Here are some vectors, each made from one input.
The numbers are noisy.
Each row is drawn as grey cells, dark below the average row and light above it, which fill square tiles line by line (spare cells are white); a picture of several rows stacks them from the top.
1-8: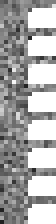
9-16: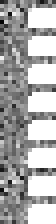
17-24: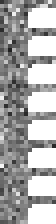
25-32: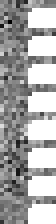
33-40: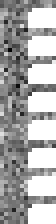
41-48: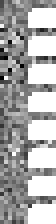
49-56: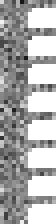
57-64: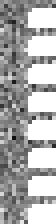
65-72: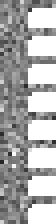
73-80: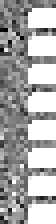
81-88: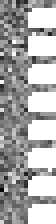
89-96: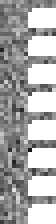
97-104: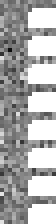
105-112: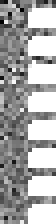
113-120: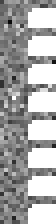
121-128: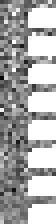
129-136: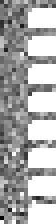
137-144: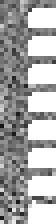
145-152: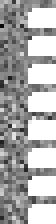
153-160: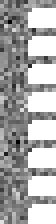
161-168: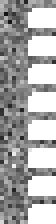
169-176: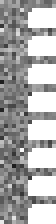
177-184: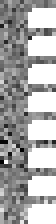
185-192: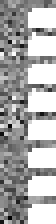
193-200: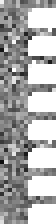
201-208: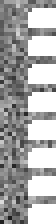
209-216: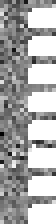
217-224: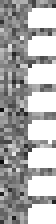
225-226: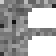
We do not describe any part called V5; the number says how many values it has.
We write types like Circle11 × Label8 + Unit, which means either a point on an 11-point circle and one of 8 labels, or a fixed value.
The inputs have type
(Line8 + List2(V5)) × Tree9 + Tree7.
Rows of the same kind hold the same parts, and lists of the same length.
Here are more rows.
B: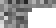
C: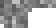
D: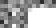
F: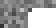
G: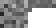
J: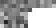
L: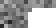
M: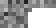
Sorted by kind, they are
B, C
D
F, M
G, L
J

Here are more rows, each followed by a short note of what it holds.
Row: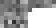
a point on an 8-point line and a node of a 9-node tree
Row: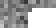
a node of a 9-node tree, together with the empty list
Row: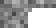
a node of a 9-node tree, together with a list of one item
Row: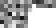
a node of a 7-node tree
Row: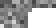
a node of a 9-node tree, together with the empty list
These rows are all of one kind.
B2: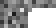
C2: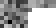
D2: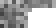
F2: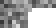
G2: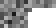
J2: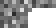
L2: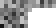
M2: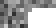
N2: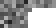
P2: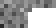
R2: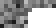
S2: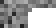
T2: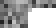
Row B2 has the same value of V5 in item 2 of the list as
L2, P2, R2 and S2.
